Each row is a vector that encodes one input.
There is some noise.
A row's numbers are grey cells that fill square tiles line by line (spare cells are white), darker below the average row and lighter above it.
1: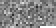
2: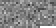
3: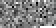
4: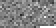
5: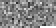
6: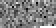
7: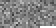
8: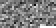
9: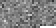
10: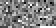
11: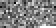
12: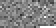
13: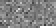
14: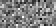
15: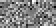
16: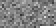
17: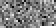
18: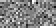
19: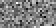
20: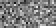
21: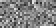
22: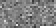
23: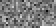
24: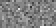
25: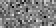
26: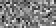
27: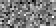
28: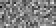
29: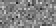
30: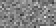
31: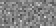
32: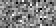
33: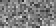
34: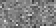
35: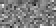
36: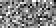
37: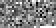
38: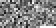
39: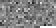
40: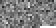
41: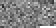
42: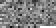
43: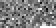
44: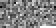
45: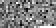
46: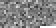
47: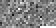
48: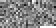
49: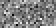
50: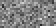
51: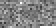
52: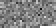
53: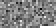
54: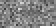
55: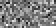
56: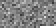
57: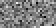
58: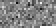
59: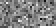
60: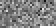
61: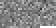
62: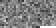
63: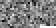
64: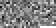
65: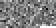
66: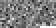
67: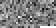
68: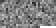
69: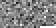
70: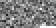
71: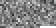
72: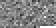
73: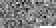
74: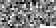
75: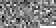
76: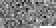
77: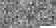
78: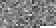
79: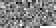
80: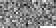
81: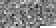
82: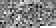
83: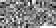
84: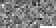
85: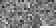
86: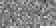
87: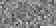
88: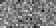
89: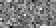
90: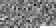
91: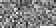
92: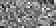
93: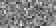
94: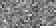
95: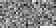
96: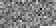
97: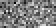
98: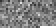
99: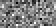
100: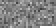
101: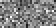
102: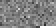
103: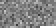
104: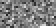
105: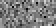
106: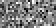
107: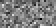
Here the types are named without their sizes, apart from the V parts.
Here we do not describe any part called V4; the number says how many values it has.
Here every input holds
either a true/false value and a value of V4, or a list of points on a line.
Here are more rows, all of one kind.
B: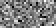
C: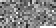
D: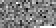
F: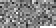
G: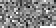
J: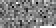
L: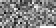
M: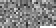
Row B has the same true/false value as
D and J.
